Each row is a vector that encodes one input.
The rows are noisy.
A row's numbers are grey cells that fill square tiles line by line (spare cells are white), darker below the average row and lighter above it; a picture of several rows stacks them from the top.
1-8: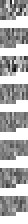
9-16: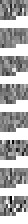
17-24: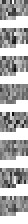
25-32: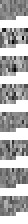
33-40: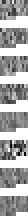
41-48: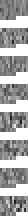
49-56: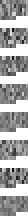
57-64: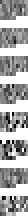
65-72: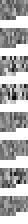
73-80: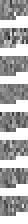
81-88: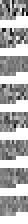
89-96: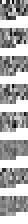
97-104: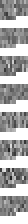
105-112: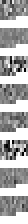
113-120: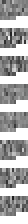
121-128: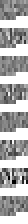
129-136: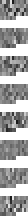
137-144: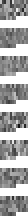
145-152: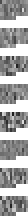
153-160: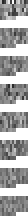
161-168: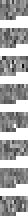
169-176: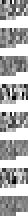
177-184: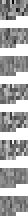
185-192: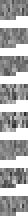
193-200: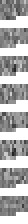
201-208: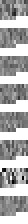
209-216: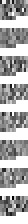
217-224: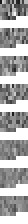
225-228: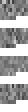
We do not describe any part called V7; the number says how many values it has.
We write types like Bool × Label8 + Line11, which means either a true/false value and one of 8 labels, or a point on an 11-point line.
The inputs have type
(Bool × Bool × Bool + V7) × (Line6 + Tree9) × Line9.
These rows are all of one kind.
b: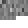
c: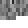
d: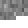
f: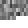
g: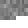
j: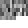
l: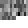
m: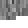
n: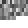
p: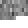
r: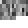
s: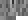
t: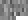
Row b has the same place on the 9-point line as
c, f, m and s.
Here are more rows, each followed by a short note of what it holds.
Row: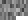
a point on a 9-point line, a node of a 9-node tree and a value of V7
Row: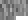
a point on a 9-point line, a node of a 9-node tree and a value of V7
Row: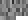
a point on a 9-point line, a node of a 9-node tree and three true/false values
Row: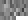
a point on a 9-point line, a node of a 9-node tree and three true/false values
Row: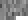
a point on a 9-point line, a node of a 9-node tree and three true/false values
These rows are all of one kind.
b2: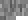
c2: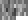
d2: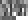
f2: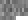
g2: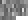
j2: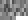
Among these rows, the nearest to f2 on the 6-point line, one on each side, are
b2 and j2.
